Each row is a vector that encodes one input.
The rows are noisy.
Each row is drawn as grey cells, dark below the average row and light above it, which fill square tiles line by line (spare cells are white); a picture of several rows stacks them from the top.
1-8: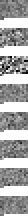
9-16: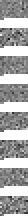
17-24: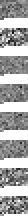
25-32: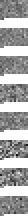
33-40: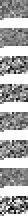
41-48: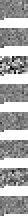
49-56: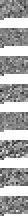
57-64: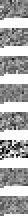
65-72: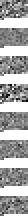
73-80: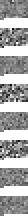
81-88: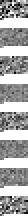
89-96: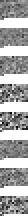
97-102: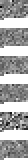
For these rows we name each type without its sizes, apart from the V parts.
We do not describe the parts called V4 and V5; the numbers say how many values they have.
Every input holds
a true/false value, together with either a point on a line and a value of V4, or a value of V5.
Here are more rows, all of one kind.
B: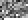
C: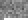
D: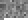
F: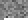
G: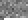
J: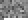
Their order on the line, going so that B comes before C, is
G, B, J, F, C, D.
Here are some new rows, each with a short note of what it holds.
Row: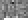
a true/false value and a value of V5
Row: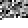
a true/false value and a value of V5
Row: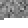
a true/false value and a value of V5
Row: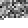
a true/false value and a value of V5
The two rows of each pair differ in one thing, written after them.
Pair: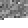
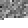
the place on the line
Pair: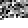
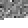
the place on the line
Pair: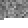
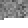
the place on the line
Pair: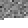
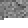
the place on the line
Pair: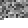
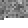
the value of V4
